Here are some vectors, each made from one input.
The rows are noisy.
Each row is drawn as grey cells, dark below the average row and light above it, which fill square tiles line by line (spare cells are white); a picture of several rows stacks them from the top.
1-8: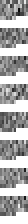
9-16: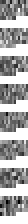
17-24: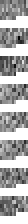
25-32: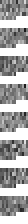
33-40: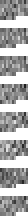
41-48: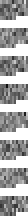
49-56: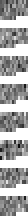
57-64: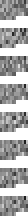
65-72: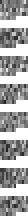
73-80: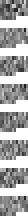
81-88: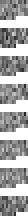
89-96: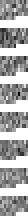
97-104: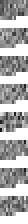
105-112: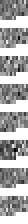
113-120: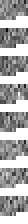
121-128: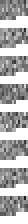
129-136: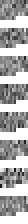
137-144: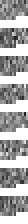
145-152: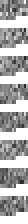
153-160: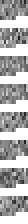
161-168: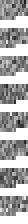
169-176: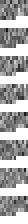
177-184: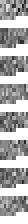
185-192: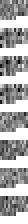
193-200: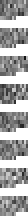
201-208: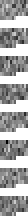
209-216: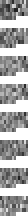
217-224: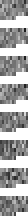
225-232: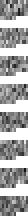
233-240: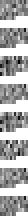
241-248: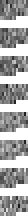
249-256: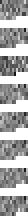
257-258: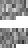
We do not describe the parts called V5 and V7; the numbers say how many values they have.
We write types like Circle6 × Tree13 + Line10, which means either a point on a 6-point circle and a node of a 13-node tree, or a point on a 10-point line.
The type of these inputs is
List3(Line6) + (Tree8 + V5) × V7.
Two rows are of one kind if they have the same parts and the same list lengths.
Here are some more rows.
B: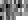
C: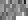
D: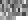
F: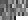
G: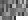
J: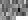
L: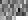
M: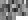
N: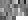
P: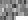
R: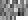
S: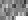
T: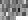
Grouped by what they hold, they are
B
C, N, P
D, F, G, L, R
J, T
M
S

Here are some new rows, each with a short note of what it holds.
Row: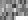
a value of V5 and a value of V7
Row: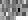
a list of three items
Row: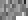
a value of V5 and a value of V7
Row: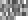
a list of one item
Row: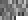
a list of two items
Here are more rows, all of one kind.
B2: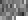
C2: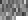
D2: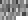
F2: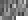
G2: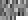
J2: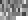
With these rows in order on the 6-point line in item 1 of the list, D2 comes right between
C2 and J2.
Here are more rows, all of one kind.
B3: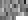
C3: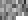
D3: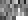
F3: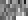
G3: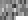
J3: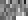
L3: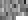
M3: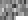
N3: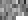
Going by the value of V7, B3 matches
M3 and N3.
